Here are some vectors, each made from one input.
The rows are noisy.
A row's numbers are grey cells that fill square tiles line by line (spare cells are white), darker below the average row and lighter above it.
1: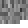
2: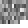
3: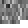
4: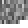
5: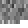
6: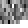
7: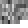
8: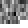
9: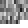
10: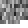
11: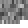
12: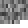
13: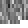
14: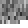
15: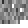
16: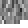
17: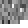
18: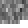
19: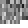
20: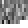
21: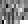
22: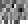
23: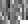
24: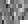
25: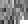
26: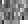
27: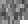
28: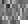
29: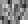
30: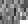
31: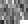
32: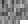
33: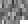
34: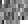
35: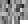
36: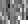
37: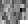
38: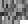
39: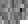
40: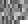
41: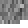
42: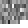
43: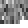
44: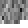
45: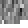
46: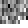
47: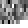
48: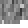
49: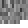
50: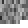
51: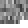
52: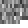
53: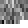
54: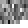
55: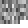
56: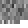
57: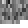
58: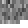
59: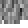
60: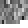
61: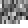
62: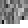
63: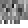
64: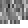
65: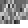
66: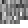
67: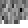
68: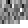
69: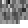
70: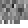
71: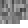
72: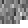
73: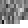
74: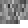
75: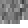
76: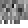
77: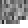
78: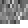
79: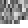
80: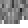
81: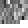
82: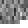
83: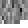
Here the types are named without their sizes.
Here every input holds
a label, together with a list of points on a line.
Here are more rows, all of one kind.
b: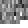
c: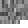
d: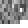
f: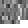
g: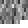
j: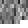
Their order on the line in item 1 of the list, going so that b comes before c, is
d, f, b, j, c, g.
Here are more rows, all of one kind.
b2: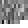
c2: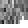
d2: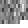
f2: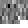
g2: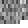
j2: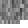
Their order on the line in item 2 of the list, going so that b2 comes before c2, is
f2, g2, d2, j2, b2, c2.
